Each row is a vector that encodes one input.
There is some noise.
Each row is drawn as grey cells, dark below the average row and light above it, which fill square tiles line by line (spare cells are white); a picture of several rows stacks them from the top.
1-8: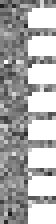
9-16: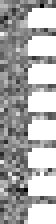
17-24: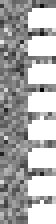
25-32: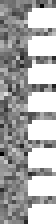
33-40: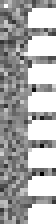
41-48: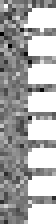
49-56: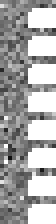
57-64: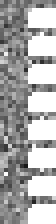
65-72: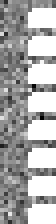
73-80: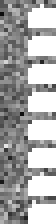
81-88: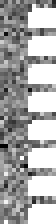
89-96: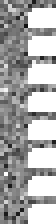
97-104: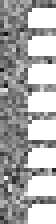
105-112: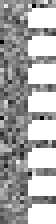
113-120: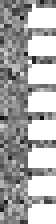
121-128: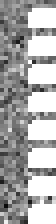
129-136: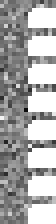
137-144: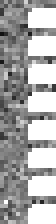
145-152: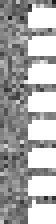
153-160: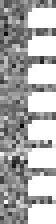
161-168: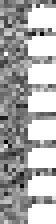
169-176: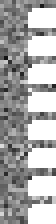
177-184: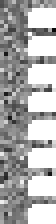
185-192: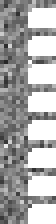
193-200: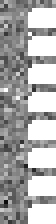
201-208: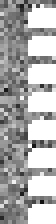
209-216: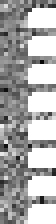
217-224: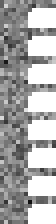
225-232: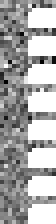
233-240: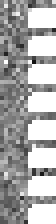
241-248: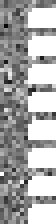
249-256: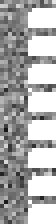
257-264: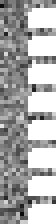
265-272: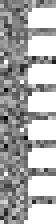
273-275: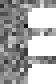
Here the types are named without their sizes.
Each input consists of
a node of each of four trees and a true/false value, together with either a fixed value, or a node of a tree.
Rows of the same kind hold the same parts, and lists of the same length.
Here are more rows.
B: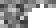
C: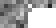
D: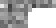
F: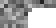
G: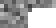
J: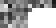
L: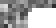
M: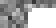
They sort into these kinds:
B, C, J, M
D, F, G, L

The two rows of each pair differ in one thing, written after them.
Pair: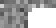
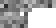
the true/false value
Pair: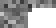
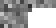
the node of one of the four trees
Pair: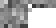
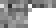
the true/false value
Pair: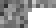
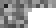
the true/false value
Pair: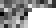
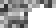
the node of one of the four trees
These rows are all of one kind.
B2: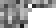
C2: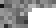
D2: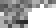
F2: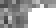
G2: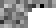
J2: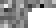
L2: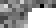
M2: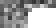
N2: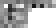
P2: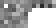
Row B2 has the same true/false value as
C2, G2, L2 and P2.
